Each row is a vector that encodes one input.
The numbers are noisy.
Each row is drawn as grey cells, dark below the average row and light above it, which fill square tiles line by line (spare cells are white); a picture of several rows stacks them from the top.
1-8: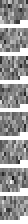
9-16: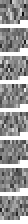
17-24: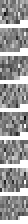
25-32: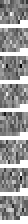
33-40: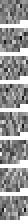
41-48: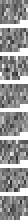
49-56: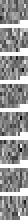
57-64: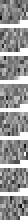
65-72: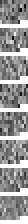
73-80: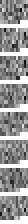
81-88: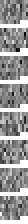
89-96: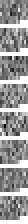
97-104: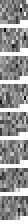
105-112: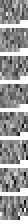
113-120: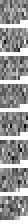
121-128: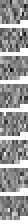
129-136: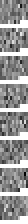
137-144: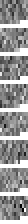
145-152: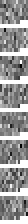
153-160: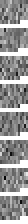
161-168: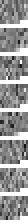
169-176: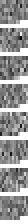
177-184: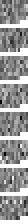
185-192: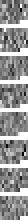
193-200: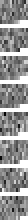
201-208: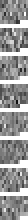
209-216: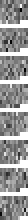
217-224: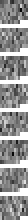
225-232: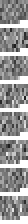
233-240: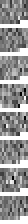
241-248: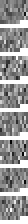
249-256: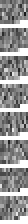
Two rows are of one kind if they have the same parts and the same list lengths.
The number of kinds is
2.
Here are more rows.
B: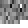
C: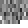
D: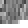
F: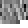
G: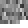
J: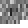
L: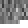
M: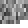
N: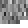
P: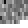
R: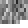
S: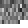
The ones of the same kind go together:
B, C, F, M, N, S
D, G, J, L, P, R

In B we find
one of 6 labels and two labels (each one of 8).
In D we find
two labels (each one of 8) and a point on a 7-point line.
